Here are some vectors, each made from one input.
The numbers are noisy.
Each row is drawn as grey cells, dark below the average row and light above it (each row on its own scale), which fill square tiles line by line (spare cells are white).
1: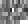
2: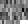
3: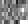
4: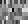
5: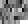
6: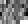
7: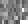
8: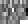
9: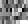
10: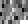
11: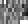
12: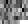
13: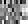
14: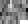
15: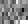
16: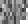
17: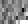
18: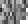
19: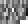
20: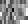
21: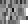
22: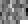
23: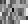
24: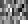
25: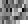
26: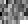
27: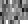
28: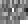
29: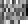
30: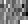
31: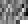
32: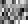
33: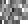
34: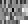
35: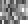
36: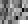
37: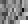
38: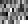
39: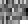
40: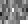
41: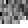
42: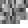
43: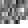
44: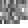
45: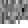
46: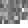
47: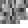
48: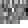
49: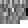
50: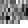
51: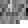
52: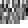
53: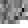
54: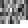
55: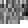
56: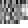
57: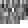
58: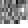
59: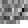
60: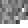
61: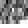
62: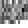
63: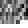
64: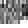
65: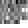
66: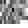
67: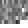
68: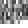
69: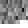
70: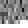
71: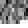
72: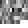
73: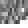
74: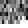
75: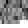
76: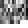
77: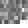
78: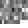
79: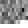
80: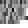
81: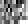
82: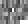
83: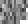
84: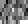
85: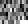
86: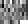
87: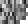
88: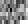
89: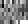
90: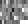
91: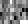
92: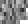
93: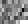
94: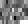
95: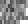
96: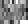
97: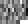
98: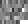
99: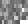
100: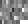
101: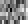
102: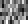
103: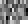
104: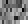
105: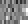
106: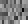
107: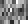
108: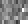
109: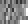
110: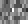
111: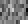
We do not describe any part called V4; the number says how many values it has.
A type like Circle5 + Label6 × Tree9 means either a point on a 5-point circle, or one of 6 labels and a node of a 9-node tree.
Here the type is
List2(Bool × V4).
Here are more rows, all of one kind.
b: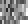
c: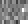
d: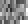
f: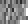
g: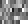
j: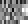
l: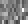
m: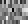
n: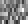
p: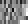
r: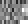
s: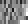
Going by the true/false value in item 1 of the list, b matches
d, g, l and n.
